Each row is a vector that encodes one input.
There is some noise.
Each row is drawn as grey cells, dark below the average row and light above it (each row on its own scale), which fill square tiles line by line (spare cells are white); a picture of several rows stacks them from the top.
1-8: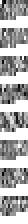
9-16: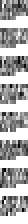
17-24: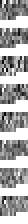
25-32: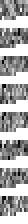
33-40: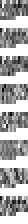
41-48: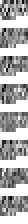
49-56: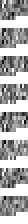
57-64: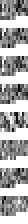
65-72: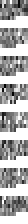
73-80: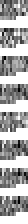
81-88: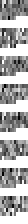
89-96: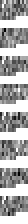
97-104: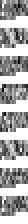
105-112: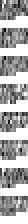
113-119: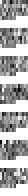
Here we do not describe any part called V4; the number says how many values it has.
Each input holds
a list of up to two items, each a point on a 6-point line and a value of V4.
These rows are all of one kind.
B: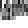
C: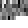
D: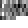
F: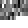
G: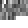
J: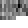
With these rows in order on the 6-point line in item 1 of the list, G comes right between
C and J.
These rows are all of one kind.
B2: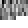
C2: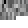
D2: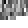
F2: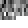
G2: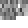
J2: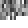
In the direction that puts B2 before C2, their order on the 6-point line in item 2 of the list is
G2, J2, B2, C2, D2, F2.
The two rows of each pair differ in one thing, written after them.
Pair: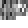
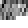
the place on the 6-point line in item 2 of the list
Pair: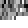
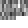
the value of V4 in item 1 of the list
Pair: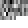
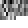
the place on the 6-point line in item 2 of the list
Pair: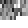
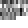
the value of V4 in item 2 of the list
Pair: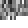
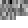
the place on the 6-point line in item 2 of the list
